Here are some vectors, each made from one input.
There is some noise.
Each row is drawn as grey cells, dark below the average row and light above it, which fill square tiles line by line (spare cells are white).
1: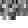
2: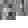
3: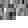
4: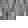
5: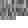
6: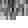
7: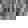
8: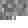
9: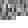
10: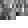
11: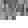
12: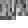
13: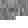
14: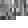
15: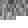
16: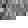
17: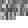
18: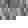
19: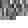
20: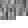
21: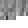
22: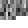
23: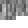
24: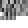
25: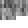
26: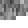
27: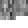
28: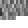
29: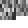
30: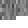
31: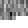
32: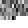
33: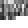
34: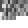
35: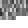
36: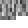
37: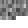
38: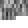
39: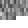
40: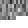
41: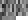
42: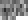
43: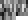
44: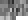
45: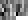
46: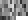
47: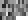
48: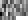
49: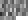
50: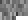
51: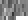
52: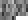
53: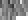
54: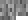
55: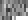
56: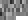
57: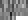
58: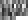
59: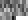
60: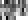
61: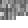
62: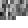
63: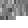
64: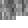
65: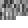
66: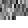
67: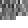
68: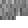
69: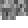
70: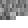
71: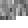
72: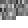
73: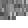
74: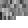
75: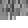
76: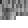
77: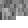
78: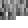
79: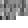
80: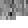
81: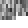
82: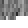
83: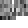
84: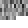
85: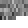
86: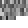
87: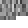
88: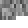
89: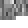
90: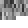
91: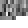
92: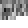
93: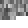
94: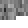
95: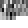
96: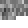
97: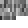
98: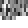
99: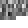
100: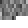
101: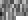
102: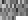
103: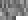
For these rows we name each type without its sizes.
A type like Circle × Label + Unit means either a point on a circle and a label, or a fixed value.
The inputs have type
Line.
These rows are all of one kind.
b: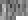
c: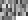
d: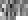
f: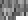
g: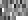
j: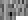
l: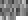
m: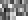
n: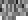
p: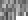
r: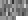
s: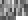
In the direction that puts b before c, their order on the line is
r, j, l, f, b, g, m, n, c, p, s, d.
